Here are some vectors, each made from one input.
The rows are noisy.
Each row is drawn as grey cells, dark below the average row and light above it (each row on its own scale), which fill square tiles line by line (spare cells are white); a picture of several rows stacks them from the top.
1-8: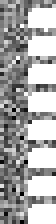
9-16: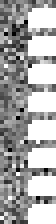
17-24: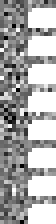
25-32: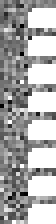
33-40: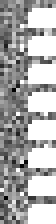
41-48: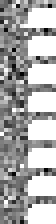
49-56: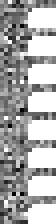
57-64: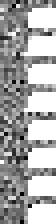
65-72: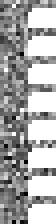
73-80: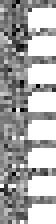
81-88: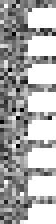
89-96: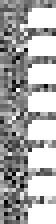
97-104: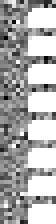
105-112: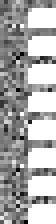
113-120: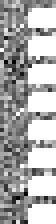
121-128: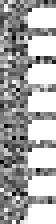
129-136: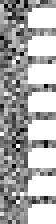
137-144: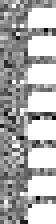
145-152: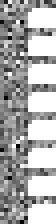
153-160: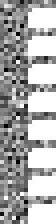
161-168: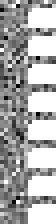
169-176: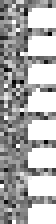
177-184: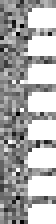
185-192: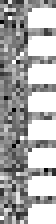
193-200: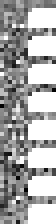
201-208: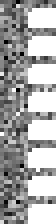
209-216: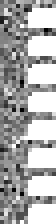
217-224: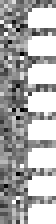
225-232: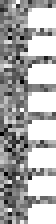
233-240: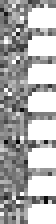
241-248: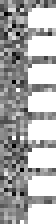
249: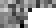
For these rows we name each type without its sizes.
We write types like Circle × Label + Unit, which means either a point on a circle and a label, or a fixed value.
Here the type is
Tree × Tree × Tree × (Tree + Unit).
